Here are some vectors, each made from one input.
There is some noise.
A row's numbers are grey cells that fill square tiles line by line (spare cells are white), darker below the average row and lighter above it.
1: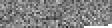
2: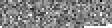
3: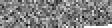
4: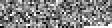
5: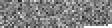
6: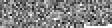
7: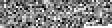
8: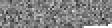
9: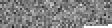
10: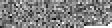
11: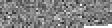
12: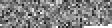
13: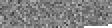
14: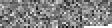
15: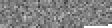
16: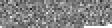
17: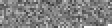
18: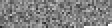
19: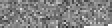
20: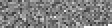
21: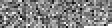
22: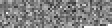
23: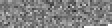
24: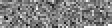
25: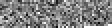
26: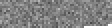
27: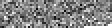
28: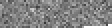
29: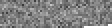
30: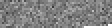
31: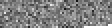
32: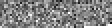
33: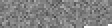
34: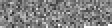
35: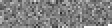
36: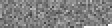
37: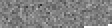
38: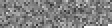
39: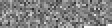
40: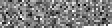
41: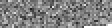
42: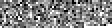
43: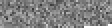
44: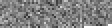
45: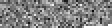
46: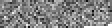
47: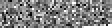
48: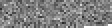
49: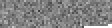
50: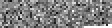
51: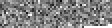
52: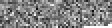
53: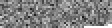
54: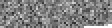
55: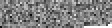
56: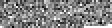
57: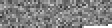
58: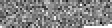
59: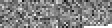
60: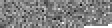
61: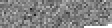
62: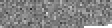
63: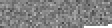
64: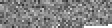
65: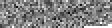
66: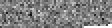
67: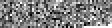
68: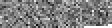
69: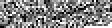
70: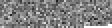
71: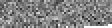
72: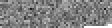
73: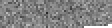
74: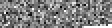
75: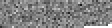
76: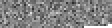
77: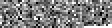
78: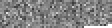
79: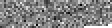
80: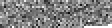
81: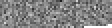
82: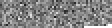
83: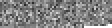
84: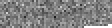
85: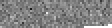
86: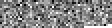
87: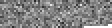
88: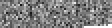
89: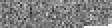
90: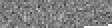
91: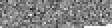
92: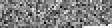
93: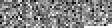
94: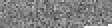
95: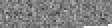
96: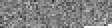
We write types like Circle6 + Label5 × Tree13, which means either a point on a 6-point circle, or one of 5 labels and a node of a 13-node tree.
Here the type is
(Bool × Bool × Bool × Bool + Unit) × Label9.
